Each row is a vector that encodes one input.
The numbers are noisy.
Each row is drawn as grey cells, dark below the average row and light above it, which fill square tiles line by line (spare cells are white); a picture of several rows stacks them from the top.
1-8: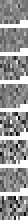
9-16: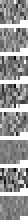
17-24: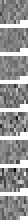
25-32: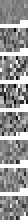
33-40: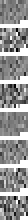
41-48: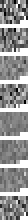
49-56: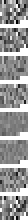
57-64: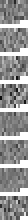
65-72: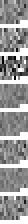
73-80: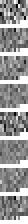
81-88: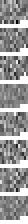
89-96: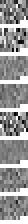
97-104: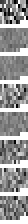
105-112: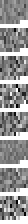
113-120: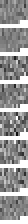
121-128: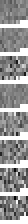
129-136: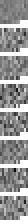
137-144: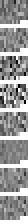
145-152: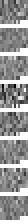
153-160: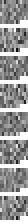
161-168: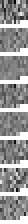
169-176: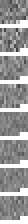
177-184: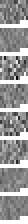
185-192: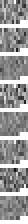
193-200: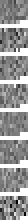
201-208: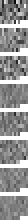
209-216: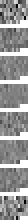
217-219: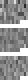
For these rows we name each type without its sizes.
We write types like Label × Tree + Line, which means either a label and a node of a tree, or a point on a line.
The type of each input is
Bool × (Circle + Unit).
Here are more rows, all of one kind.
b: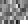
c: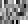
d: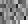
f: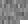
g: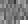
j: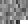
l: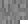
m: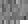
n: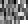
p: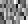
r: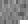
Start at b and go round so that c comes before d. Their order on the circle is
b, p, n, r, c, g, f, j, m, l, d.
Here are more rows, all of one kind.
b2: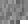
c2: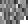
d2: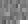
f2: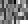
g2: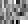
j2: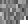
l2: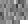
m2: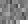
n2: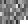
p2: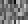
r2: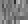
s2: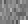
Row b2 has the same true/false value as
g2 and l2.
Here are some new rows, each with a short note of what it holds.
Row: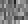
a true/false value
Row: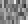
a true/false value
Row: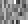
a true/false value
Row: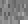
a true/false value
